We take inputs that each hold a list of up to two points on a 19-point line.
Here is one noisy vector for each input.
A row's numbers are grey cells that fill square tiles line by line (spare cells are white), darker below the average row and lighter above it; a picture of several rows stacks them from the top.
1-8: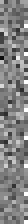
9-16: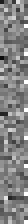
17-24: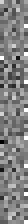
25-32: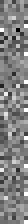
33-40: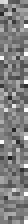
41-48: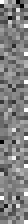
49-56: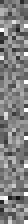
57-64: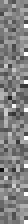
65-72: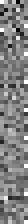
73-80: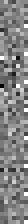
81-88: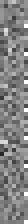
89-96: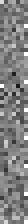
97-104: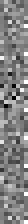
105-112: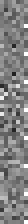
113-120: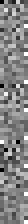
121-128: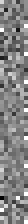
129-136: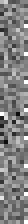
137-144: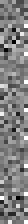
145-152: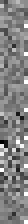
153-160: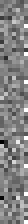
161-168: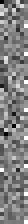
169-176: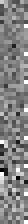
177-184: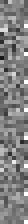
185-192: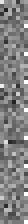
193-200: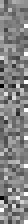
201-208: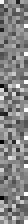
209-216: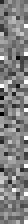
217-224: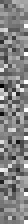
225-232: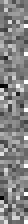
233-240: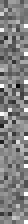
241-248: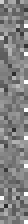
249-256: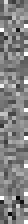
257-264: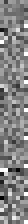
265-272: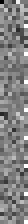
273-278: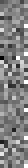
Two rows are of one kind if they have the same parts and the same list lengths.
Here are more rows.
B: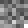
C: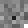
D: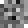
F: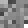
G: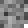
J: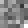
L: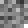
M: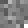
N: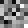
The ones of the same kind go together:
B, C, D, G, J, L, M
F
N

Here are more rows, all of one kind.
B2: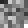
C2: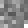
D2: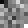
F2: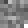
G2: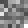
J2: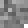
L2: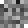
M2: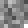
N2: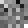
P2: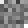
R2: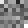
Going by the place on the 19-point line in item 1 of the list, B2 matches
F2, L2 and R2.
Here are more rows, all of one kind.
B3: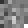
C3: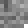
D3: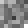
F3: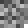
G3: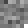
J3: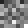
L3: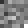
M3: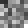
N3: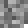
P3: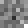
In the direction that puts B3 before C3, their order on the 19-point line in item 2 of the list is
N3, B3, J3, C3, F3, G3, L3, P3, M3, D3.
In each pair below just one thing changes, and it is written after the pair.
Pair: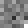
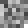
the place on the 19-point line in item 1 of the list
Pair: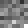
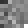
the place on the 19-point line in item 1 of the list
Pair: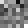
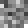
the place on the 19-point line in item 1 of the list
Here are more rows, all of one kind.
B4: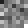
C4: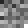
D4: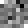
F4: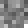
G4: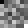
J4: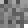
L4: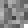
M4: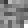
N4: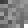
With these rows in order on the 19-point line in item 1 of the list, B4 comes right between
C4 and D4.
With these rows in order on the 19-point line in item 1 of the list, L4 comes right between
D4 and F4.
